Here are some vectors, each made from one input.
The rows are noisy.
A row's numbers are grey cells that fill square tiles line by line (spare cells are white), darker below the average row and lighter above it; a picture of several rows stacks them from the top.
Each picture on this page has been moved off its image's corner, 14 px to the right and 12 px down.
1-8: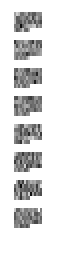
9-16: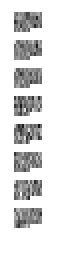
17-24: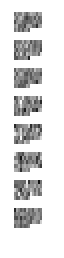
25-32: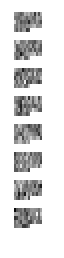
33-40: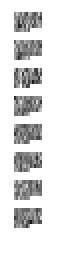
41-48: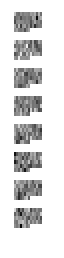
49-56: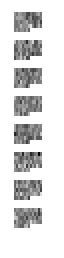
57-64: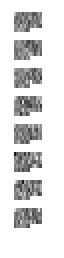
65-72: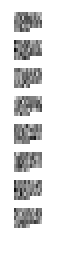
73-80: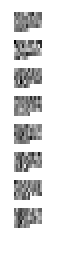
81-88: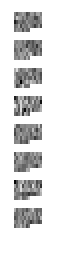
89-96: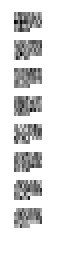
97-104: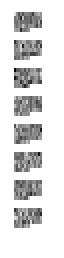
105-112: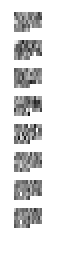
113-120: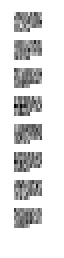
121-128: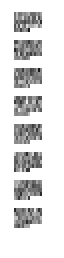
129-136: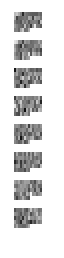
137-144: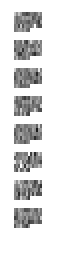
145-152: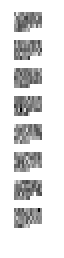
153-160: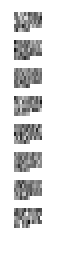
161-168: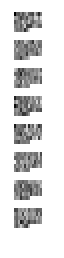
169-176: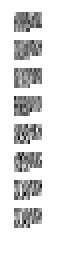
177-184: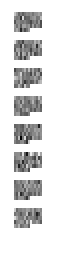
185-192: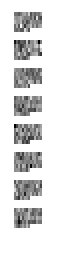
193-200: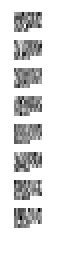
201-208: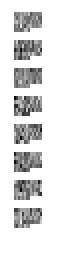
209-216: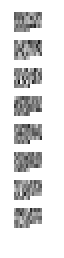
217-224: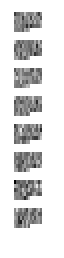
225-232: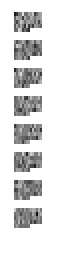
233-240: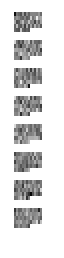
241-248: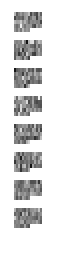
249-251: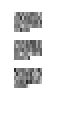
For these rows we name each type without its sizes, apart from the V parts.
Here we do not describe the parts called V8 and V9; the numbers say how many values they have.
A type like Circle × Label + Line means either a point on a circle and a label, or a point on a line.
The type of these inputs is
(Circle × (Circle + Tree) + V9) × V8.
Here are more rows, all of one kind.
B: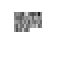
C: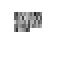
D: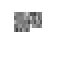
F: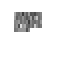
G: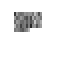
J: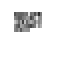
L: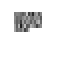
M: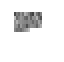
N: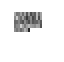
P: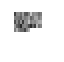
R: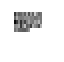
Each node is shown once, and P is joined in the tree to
B.
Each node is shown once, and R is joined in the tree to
D, L and M.
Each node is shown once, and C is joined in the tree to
B.
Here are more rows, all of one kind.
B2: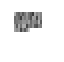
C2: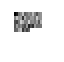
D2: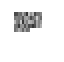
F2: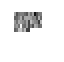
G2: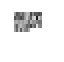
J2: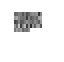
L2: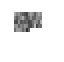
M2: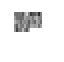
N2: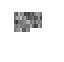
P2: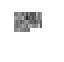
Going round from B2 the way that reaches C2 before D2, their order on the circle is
B2, N2, L2, J2, C2, D2, F2, G2, M2, P2.
